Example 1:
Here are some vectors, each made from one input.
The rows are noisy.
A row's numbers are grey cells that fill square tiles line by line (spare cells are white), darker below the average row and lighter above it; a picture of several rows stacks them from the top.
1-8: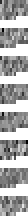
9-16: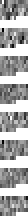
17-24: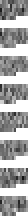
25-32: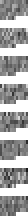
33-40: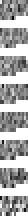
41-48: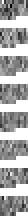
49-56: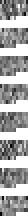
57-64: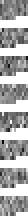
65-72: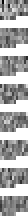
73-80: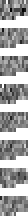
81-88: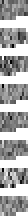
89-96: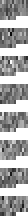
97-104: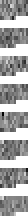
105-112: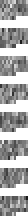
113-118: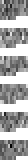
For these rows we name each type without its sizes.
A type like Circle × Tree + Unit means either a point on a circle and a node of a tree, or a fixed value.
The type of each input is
List(Line).
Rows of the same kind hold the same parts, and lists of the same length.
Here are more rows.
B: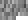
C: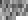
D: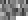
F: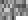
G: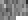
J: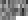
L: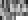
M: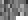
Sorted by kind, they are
B, F
C, G, L, M
D, J

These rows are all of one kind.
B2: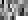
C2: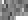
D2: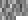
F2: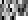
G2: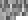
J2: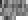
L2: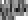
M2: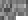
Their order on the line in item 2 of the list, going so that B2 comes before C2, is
J2, G2, B2, L2, C2, M2, D2, F2.
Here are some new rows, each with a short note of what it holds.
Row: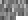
a list of two items
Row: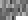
a list of one item
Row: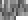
a list of one item
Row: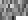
a list of one item
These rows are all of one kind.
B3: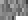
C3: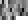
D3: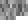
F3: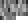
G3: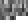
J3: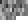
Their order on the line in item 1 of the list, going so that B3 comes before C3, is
J3, D3, B3, F3, G3, C3.
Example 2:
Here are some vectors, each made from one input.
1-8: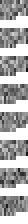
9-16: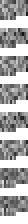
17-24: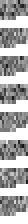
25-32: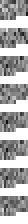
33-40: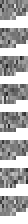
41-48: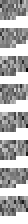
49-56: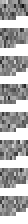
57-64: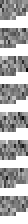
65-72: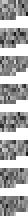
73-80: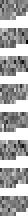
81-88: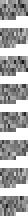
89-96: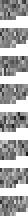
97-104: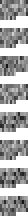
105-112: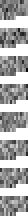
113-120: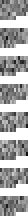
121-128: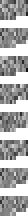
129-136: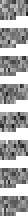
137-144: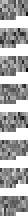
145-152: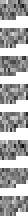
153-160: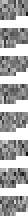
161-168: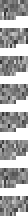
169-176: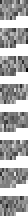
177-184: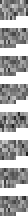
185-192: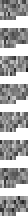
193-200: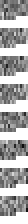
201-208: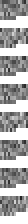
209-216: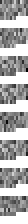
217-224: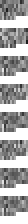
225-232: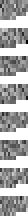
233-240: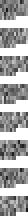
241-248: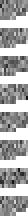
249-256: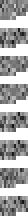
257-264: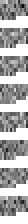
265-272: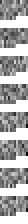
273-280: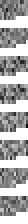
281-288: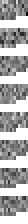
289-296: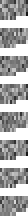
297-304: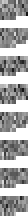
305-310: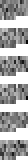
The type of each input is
Circle6 + Line6.
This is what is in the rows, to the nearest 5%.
About 55% of them hold a point on a 6-point circle. The rest hold a point on a 6-point line.
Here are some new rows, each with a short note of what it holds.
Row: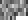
a point on a 6-point line
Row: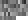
a point on a 6-point circle
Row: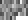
a point on a 6-point line
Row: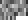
a point on a 6-point line
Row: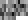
a point on a 6-point line
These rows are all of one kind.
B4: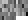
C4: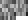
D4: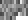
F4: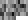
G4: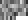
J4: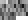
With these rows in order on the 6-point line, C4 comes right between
B4 and G4.
